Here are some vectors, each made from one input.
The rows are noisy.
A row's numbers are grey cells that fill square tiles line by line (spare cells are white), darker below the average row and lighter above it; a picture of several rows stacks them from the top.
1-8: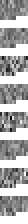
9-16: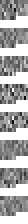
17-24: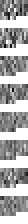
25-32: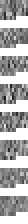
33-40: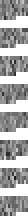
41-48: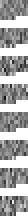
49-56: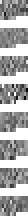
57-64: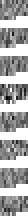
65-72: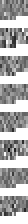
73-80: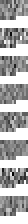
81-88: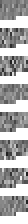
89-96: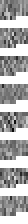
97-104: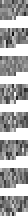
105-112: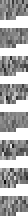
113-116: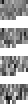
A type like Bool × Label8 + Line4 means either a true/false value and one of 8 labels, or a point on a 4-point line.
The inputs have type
Bool × Bool × Bool × Circle6 + Circle10.
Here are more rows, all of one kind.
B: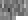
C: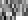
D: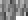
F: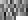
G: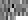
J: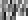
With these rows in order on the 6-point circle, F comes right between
B and G.
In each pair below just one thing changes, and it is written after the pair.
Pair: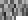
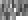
the place on the 6-point circle
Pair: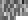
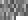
the place on the 6-point circle
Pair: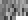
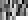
one of the three true/false values
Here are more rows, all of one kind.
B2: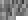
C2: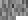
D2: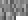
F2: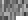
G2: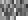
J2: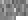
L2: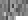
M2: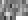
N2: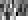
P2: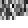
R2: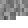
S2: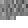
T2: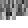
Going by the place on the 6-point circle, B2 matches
D2, G2, S2 and T2.
